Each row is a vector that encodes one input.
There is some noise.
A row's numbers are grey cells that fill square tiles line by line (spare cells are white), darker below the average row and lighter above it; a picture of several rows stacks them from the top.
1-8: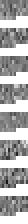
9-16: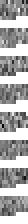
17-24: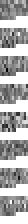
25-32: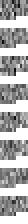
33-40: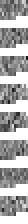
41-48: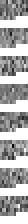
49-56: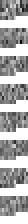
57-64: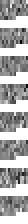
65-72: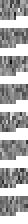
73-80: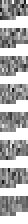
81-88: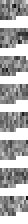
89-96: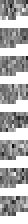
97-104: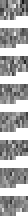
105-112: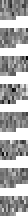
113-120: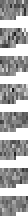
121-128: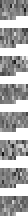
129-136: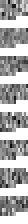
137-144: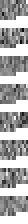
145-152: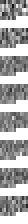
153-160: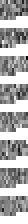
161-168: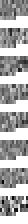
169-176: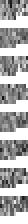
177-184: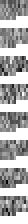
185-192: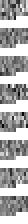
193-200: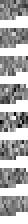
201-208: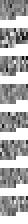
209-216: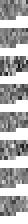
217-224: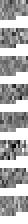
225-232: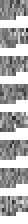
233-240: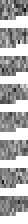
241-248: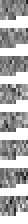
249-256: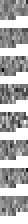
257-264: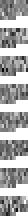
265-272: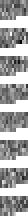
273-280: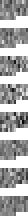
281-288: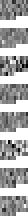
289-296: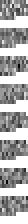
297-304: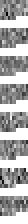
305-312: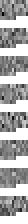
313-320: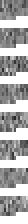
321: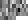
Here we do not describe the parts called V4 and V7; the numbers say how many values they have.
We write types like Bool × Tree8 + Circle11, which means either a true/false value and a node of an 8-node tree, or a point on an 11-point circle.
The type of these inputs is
(Bool × V7 + Tree10 × V4) × Line8.
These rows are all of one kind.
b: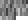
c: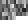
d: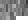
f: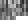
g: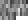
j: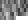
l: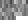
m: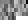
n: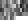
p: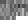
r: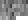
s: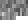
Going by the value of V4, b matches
c, d, r and s.
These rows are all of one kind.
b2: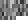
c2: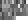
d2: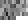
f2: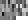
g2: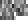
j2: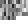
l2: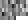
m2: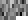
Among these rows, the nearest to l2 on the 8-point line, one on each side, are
f2 and m2.
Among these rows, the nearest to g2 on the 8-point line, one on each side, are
d2 and j2.
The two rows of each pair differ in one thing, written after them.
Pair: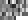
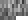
the true/false value
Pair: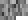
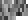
the true/false value
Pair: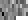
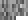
the place on the 8-point line
